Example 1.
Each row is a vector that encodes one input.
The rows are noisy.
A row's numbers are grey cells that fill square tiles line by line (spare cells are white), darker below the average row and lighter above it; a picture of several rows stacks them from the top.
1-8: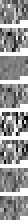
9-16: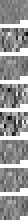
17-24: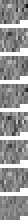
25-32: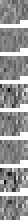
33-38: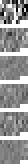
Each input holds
a node of an 8-node tree.
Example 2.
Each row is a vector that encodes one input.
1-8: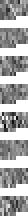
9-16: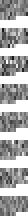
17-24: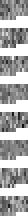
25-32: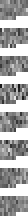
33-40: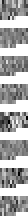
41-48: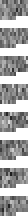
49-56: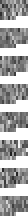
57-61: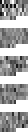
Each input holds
one of 8 labels.
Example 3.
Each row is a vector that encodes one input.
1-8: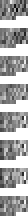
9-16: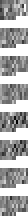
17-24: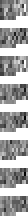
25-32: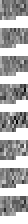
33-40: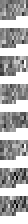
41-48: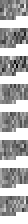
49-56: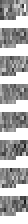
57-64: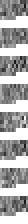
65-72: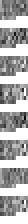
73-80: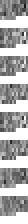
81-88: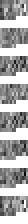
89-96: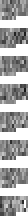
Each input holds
a point on a 19-point line.
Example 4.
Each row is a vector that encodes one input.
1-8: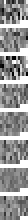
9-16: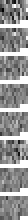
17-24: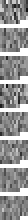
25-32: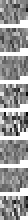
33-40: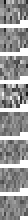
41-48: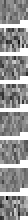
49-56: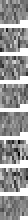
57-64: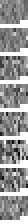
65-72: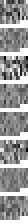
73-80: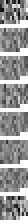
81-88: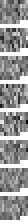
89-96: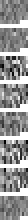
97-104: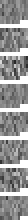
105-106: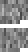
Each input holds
a point on a 10-point line.
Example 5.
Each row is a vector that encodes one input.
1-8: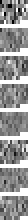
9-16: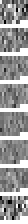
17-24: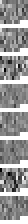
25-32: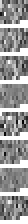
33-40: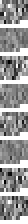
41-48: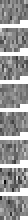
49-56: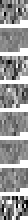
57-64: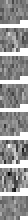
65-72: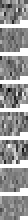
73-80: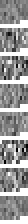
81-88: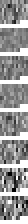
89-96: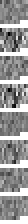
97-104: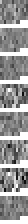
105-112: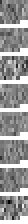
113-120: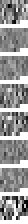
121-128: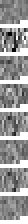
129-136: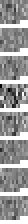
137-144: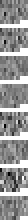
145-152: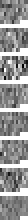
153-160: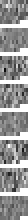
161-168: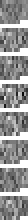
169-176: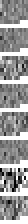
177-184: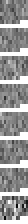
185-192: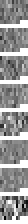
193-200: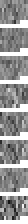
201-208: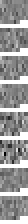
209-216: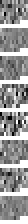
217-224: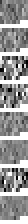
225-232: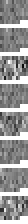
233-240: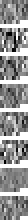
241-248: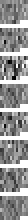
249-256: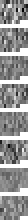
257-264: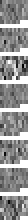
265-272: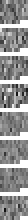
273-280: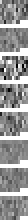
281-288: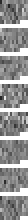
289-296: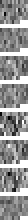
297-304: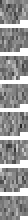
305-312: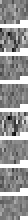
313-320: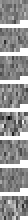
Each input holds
either a fixed value, or a node of a 17-node tree.
